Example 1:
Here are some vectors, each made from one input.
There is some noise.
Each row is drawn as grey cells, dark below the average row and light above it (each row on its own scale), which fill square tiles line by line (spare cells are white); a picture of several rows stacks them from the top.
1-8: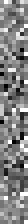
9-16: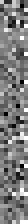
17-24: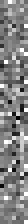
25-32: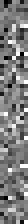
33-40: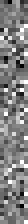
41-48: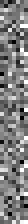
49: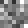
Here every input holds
a point on a 6-point circle.
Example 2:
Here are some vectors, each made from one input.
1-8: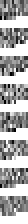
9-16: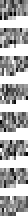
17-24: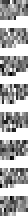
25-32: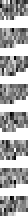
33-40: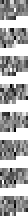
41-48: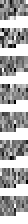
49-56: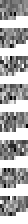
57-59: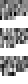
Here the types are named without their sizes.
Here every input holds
a point on a line.
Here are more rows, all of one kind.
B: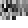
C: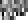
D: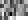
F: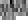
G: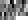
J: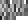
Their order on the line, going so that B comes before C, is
G, F, B, D, J, C.
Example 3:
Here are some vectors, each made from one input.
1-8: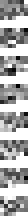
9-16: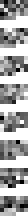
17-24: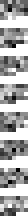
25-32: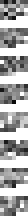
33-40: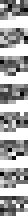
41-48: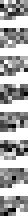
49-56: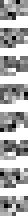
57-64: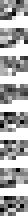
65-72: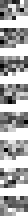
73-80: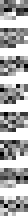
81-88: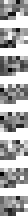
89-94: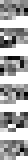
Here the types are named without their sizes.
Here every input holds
a point on a line.
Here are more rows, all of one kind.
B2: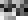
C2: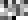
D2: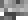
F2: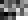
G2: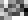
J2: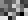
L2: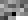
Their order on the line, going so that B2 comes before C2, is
B2, J2, D2, C2, G2, F2, L2.
